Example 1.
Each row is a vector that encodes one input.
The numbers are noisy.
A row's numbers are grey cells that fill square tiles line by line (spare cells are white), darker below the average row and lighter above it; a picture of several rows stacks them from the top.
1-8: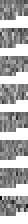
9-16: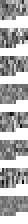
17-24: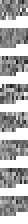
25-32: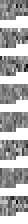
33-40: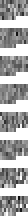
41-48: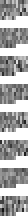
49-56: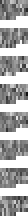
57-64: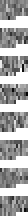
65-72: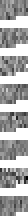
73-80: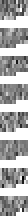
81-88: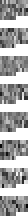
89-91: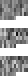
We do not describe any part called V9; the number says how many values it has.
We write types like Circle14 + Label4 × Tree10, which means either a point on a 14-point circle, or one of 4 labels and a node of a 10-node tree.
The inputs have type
Bool × V9 + Line5.
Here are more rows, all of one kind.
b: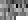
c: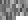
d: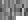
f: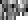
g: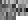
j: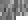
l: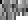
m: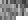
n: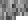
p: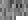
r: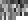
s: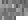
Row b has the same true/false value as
f, l and p.
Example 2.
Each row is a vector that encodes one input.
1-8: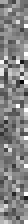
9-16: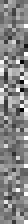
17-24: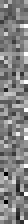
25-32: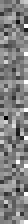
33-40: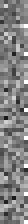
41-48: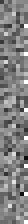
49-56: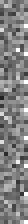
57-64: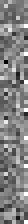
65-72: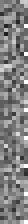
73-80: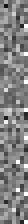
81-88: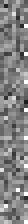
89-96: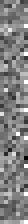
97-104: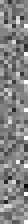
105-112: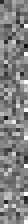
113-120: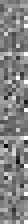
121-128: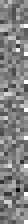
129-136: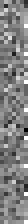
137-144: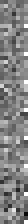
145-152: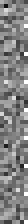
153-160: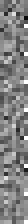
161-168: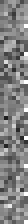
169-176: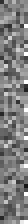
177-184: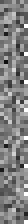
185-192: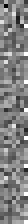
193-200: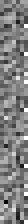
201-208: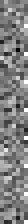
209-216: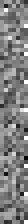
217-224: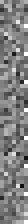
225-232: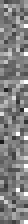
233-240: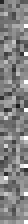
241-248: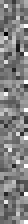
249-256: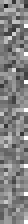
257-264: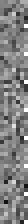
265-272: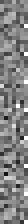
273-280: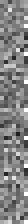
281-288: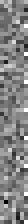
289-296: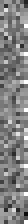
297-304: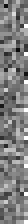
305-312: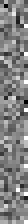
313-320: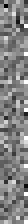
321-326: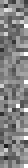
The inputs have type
List3(Line7).
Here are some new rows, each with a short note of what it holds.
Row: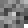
a list of one item
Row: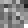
a list of two items
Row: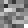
a list of three items
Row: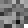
a list of one item
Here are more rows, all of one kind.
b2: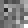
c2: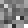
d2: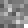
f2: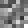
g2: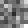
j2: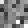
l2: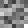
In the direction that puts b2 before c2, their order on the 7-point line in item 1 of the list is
l2, f2, d2, b2, g2, c2, j2.
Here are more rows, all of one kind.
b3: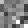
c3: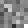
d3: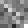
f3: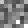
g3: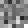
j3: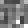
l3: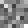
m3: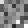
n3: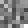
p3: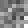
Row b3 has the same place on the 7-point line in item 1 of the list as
f3, g3, j3 and m3.
